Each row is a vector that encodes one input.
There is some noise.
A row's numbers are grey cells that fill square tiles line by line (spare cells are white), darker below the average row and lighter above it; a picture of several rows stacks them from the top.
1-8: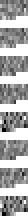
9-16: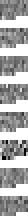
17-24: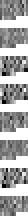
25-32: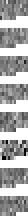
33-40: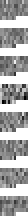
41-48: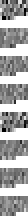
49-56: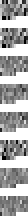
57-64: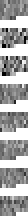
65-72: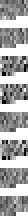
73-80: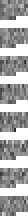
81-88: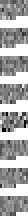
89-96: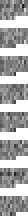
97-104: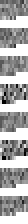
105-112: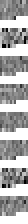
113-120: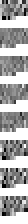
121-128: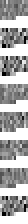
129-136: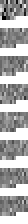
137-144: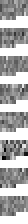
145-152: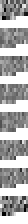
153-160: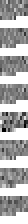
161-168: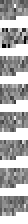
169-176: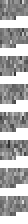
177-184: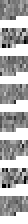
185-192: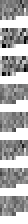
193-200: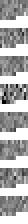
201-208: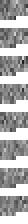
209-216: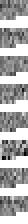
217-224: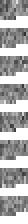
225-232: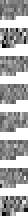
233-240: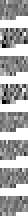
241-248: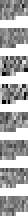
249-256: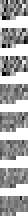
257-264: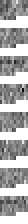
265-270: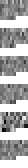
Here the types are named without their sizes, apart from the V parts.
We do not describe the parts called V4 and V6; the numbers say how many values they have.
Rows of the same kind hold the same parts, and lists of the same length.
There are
3 kinds of row.
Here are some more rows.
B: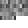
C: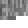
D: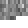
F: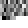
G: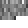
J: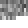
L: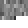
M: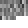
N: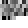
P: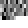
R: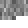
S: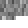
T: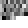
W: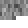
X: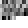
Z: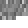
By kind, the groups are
B, G, J, M, R, W
C, D, L, S, Z
F, N, P, T, X

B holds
a point on a line, a value of V4 and a value of V6.
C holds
a point on each of two lines and a value of V4.
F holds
three true/false values.
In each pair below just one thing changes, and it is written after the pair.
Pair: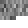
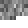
the value of V4
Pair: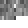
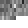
the value of V4
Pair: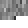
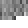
the place on the line
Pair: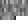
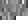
the value of V4
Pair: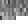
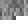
the value of V6
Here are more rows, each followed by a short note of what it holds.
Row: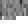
a point on each of two lines and a value of V4
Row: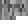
a point on a line, a value of V4 and a value of V6
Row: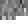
a point on each of two lines and a value of V4
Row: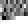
three true/false values
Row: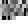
three true/false values
